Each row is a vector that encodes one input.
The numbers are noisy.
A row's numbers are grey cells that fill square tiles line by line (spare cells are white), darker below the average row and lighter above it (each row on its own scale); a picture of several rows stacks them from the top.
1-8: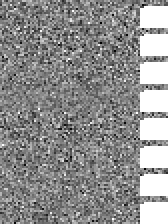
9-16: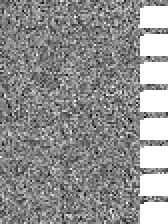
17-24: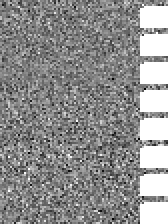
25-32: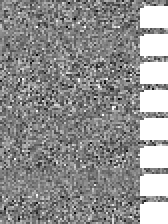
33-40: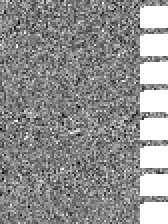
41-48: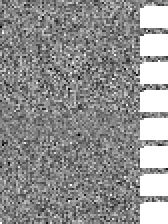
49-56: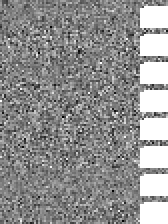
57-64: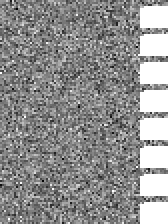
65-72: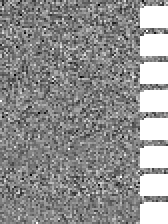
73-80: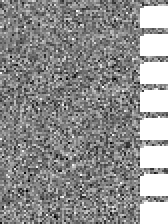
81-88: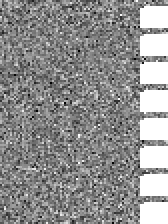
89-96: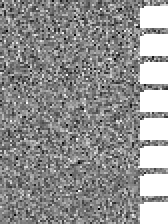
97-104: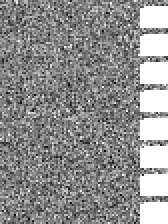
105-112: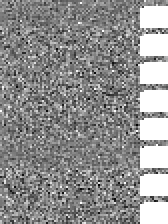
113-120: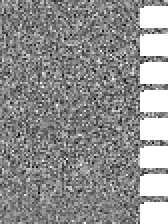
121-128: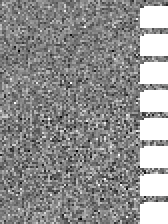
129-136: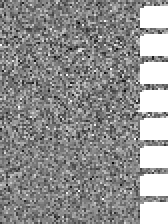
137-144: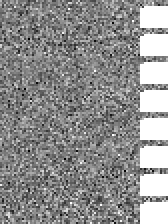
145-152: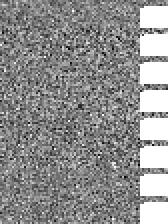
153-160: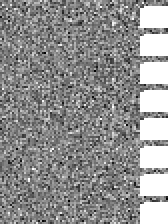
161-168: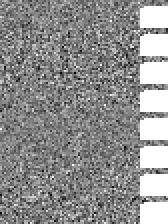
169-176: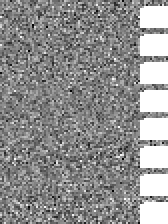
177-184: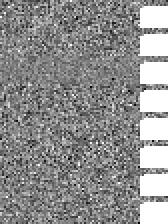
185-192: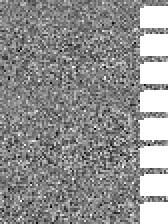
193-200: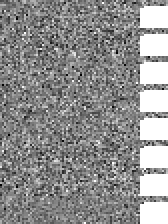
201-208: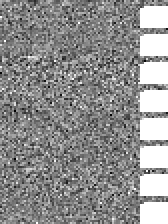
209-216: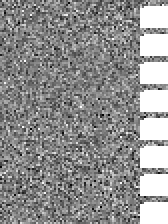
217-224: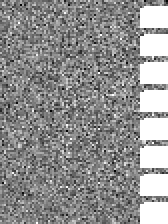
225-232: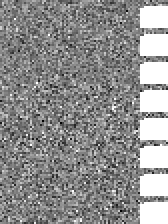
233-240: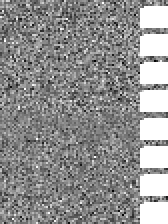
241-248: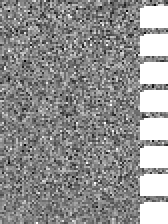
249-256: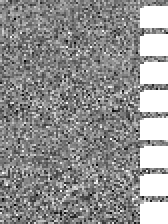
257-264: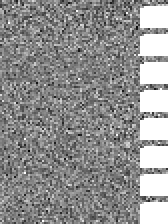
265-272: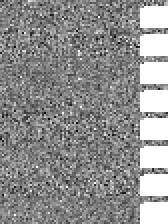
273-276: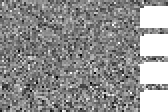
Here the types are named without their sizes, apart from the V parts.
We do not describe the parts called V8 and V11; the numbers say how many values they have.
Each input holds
a true/false value and a value of V11, together with either a point on a circle, or a value of V8.
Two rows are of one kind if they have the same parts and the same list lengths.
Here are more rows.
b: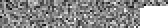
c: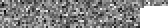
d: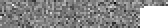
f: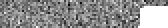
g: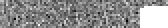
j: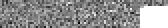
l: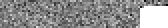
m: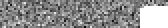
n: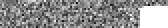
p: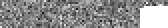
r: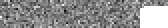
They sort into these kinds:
b, c, f, l, p
d, g, j, m, n, r

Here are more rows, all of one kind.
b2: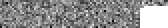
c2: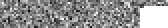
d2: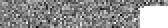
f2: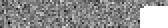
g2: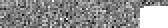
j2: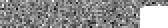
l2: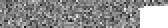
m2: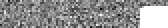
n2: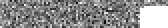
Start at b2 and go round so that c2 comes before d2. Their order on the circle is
b2, l2, n2, c2, m2, j2, g2, d2, f2.
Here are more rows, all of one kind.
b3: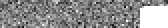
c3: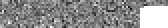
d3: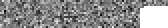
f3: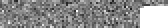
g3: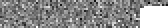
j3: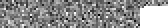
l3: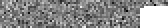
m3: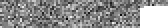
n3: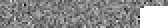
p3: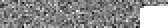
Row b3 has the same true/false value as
c3, f3 and n3.
